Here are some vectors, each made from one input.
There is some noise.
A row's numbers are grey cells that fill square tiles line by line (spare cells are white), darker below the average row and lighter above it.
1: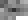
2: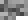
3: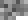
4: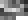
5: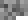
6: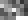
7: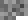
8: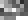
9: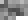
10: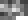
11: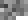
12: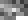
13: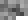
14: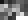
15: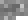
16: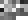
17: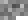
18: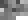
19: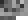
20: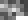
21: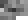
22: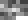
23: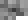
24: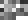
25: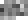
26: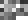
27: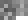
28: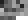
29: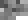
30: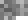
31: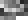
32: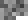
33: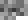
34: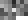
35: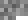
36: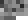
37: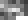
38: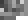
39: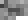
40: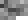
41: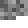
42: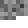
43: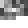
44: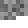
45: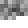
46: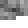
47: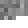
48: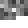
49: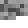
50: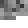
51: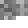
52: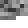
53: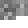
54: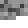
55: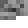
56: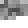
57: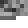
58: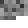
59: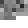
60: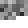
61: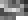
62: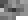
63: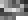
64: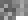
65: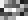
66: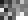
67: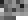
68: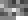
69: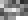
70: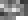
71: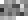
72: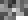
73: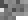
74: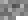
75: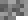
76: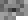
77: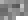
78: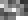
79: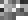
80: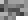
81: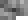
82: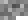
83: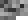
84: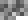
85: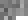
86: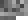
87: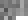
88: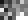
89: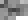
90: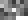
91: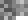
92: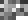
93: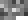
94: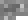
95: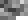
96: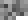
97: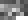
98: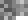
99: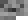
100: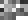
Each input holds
either one of 5 labels and a point on a 5-point line, or a list of up to three points on a 4-point line.
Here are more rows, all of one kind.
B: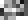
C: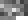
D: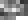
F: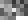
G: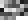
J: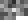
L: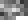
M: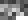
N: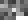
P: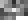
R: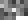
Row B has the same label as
C, D and L.
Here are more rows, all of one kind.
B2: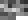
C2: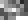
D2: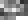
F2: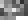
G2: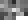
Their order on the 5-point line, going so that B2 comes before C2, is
B2, D2, C2, F2, G2.
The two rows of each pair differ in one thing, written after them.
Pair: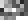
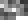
the label
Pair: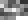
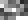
the label
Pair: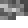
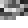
the label
